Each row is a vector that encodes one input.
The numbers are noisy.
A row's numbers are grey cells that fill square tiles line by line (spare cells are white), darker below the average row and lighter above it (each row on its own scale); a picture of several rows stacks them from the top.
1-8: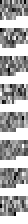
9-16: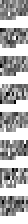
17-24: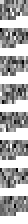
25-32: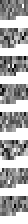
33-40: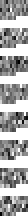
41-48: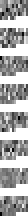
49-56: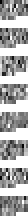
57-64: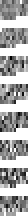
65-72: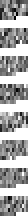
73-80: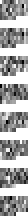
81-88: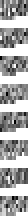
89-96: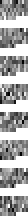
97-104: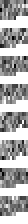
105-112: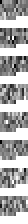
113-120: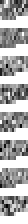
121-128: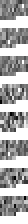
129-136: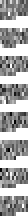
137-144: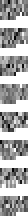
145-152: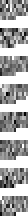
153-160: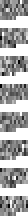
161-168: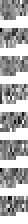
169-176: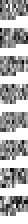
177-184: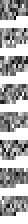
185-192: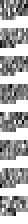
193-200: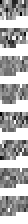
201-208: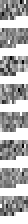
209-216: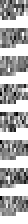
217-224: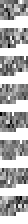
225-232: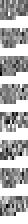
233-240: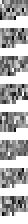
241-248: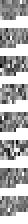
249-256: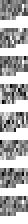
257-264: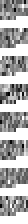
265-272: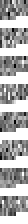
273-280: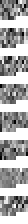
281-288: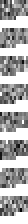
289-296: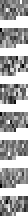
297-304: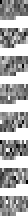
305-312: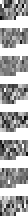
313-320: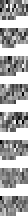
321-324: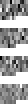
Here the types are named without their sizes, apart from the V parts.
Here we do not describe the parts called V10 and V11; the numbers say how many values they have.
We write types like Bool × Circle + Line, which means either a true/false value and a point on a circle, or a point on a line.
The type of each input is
(Label + Tree × V11) × V10.
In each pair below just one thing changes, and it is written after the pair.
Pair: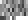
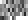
the value of V11
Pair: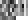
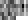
the node of the tree
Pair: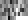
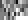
the node of the tree
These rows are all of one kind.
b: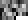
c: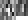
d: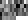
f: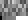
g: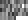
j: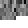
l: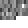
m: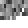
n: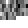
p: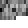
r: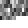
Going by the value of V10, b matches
d, j, l and n.
